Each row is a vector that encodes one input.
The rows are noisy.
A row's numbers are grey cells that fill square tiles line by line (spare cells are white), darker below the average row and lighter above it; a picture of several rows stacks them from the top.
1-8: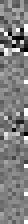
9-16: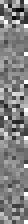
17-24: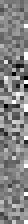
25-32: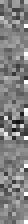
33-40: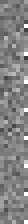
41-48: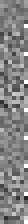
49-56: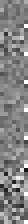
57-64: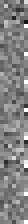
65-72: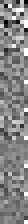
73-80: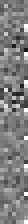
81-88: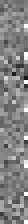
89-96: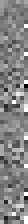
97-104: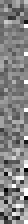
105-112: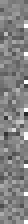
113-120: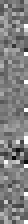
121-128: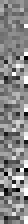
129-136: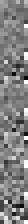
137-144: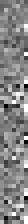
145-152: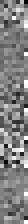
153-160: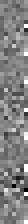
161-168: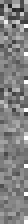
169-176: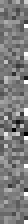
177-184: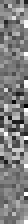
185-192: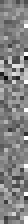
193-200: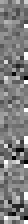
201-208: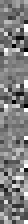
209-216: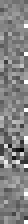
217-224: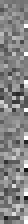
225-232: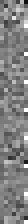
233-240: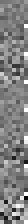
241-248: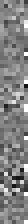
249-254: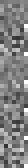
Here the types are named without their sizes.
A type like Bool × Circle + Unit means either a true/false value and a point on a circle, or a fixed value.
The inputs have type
Bool × (Circle + Unit).
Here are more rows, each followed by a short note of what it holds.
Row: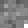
a point on a circle and a true/false value
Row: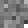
a point on a circle and a true/false value
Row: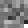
a true/false value
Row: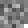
a true/false value
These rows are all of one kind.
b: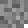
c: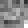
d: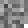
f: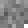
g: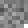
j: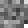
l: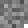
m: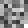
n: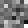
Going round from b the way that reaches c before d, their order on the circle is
b, c, g, f, m, d, j, l, n.
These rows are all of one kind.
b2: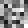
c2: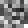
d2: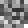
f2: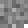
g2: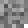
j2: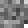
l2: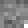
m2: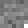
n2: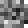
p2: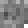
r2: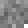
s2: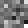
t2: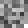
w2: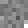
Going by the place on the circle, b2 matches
d2, g2 and p2.
